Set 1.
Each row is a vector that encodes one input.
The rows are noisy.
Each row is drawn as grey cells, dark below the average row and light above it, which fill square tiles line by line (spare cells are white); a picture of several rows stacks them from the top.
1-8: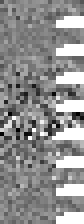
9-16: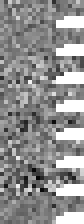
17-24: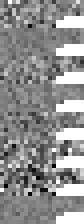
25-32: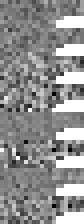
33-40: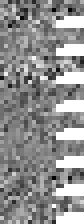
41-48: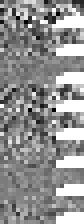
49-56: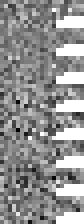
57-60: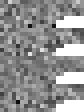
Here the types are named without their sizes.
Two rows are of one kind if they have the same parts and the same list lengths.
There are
2 kinds of row.
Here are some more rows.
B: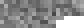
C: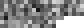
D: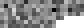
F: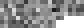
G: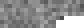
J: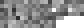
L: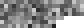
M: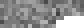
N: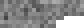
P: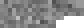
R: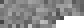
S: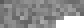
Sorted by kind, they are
B, P
C, D, F, G, J, L, M, N, R, S

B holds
a label.
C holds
a label and three true/false values.
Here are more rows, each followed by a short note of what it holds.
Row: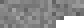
a label
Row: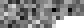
a label
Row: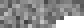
a label
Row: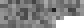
a label and three true/false values
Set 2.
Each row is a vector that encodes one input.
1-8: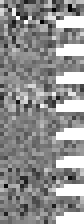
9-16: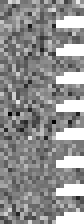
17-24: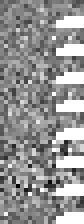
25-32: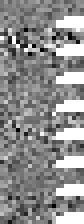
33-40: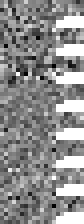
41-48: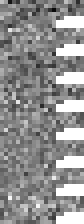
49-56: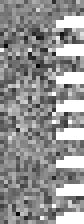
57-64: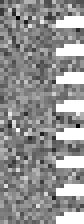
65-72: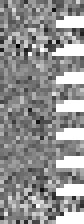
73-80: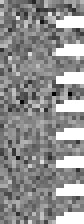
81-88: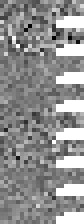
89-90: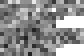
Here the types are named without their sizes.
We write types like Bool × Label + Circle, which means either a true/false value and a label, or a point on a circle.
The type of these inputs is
Label + Line.
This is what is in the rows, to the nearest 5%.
About 35% of them hold a label. The rest hold a point on a line.
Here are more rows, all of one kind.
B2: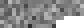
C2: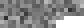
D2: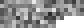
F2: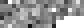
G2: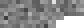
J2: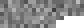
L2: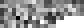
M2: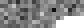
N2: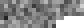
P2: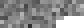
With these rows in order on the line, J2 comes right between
G2 and L2.
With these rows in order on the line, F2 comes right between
G2 and M2.
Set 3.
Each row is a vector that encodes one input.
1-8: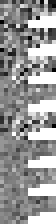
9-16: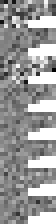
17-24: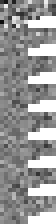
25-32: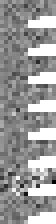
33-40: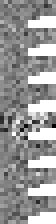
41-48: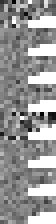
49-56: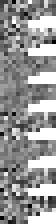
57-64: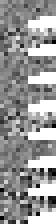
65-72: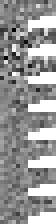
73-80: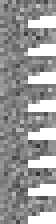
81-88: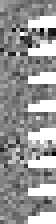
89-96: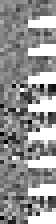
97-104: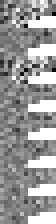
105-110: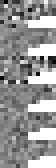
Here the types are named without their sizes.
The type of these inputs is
Circle + Line × Line.
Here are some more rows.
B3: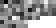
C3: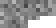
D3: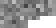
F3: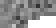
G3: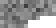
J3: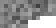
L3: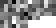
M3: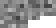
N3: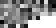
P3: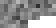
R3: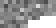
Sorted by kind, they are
B3, L3, N3
C3, D3, F3, G3, J3, M3, P3, R3

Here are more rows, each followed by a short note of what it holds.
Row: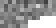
a point on a circle
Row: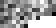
a point on each of two lines
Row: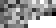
a point on each of two lines
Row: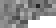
a point on a circle
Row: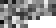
a point on each of two lines
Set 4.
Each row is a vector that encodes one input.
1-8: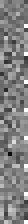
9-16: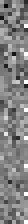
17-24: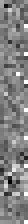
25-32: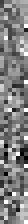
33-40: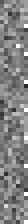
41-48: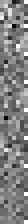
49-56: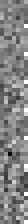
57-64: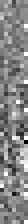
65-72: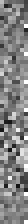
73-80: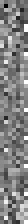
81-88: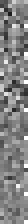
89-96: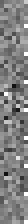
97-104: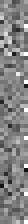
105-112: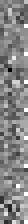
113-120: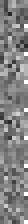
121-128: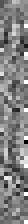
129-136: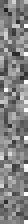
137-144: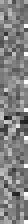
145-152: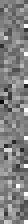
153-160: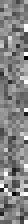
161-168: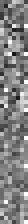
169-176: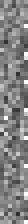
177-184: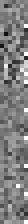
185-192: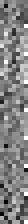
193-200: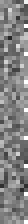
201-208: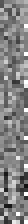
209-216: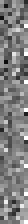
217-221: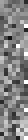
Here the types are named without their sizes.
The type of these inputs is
Circle + Tree.
